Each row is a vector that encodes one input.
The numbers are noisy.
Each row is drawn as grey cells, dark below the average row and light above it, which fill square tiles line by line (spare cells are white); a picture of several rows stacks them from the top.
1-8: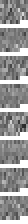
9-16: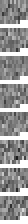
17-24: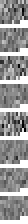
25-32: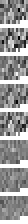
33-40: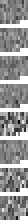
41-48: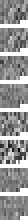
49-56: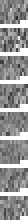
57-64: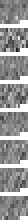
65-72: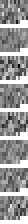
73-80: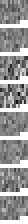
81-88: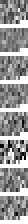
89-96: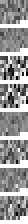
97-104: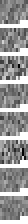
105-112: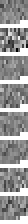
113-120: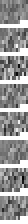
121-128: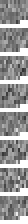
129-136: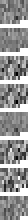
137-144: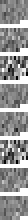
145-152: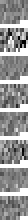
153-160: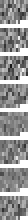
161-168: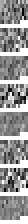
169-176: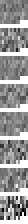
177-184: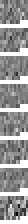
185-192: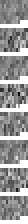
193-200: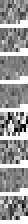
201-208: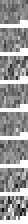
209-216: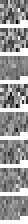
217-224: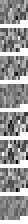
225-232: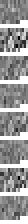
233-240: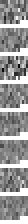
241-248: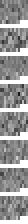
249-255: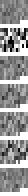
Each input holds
a list of up to two points on a 9-point circle.
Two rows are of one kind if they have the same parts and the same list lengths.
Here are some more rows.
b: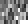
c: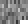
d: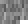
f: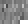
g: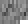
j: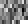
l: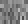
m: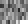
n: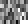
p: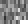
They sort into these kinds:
b, d, m
c, f, g, l, n, p
j

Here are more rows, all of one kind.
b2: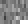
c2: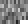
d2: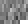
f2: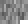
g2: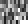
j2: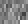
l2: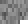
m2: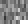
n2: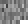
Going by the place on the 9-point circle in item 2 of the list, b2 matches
d2, l2 and m2.
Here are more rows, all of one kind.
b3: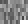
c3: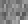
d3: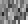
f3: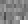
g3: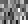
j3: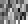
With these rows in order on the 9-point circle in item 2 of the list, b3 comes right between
c3 and d3.
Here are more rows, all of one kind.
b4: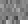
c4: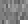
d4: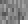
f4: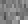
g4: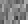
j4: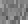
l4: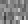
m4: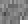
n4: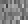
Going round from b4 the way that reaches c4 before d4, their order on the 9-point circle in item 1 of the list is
b4, g4, c4, n4, f4, l4, d4, m4, j4.
